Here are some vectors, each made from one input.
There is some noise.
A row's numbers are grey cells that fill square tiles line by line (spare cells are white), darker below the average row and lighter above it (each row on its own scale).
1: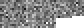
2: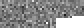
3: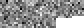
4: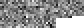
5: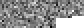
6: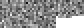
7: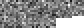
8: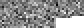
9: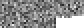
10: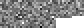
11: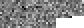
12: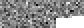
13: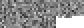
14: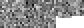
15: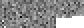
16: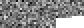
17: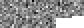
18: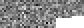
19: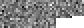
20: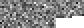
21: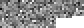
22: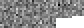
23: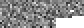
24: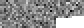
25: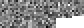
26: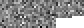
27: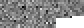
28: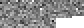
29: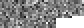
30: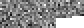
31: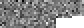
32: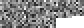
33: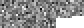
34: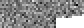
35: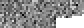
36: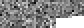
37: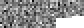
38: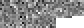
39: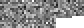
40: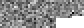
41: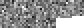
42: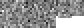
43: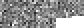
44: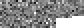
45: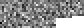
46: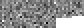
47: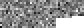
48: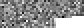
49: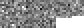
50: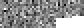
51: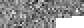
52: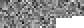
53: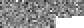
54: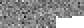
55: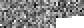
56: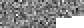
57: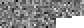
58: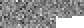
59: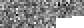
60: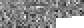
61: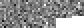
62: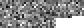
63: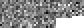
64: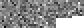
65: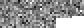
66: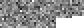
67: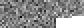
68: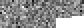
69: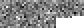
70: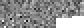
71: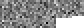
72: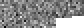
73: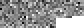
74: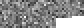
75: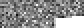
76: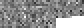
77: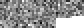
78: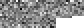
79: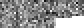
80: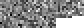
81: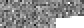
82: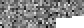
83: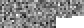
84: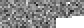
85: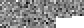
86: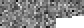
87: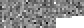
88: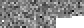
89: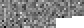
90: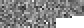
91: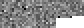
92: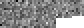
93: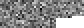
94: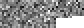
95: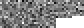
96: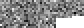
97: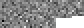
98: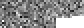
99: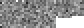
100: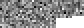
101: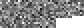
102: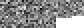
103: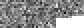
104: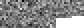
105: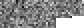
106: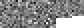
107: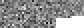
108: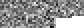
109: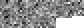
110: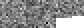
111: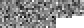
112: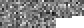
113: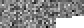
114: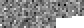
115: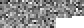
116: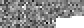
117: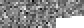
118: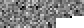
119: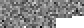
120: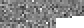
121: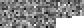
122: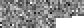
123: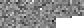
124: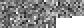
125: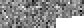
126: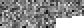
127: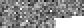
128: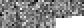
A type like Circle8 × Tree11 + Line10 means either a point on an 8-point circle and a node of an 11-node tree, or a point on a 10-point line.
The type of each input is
Bool × Bool × Bool × (Line5 + Line9).
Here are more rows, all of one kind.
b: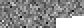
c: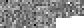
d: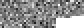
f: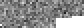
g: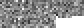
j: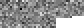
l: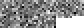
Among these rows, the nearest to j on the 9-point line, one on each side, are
b and d.
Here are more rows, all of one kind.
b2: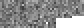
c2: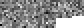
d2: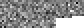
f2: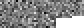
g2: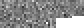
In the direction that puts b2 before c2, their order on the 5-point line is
g2, b2, c2, f2, d2.
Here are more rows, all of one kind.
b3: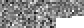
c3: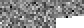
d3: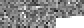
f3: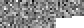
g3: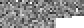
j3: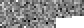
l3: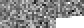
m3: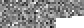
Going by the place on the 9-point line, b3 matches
d3 and m3.
